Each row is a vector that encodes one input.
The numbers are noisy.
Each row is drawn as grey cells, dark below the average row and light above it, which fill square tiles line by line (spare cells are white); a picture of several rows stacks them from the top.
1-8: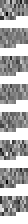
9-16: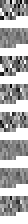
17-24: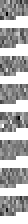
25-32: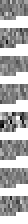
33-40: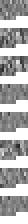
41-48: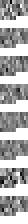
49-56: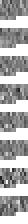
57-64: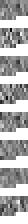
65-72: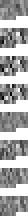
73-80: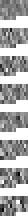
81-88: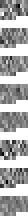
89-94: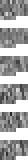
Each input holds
a point on a 9-point line.
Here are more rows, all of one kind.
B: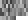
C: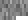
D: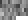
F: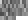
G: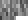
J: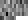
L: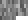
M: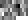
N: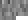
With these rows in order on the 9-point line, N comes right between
D and L.
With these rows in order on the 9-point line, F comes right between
B and M.
